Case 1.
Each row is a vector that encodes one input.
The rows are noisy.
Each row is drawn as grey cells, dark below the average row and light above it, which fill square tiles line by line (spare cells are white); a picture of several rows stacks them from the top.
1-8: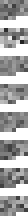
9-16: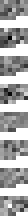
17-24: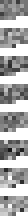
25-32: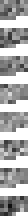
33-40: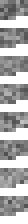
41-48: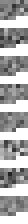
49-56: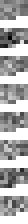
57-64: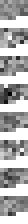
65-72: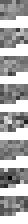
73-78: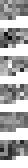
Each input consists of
one of 9 labels and a true/false value.
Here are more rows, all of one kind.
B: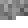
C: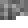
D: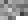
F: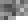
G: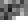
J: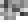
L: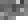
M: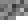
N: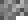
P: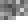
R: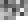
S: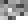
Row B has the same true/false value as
C, D, N and S.
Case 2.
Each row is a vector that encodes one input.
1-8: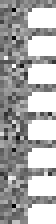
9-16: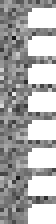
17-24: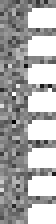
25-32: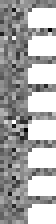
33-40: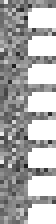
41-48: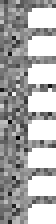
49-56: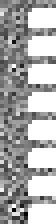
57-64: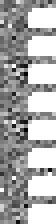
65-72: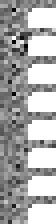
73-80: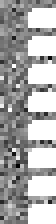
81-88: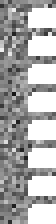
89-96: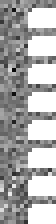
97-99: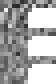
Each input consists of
either a fixed value, or a point on each of two 12-point lines, or three true/false values.
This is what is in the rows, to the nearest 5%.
About 5% of them hold a fixed value. About 55% of them hold a point on each of two 12-point lines. The rest hold three true/false values.
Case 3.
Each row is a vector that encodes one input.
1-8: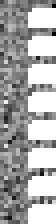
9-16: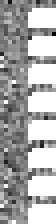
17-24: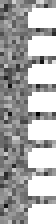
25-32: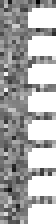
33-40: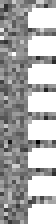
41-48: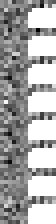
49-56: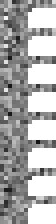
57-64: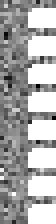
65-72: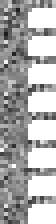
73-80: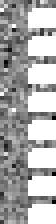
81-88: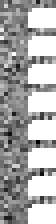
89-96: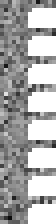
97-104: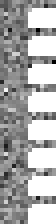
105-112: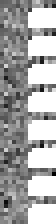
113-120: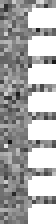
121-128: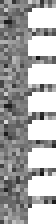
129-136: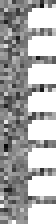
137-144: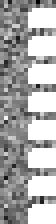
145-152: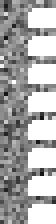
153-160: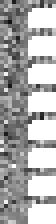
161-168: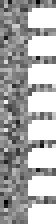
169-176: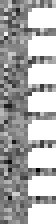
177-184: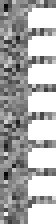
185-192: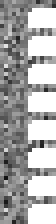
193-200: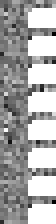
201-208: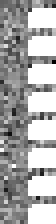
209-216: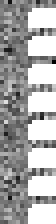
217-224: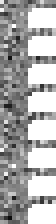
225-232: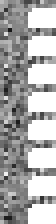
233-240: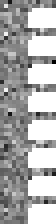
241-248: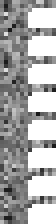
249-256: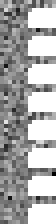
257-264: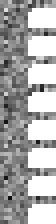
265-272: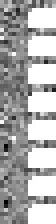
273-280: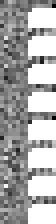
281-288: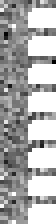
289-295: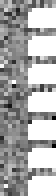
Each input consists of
either a point on a 20-point line, or three true/false values.
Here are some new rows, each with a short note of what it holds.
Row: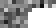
three true/false values
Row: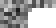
three true/false values
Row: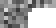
three true/false values
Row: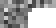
three true/false values
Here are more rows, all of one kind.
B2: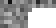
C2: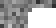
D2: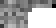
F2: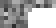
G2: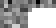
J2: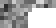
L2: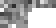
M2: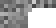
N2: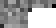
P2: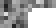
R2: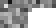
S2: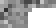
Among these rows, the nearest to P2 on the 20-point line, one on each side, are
F2 and J2.
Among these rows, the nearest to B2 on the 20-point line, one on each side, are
C2 and G2.
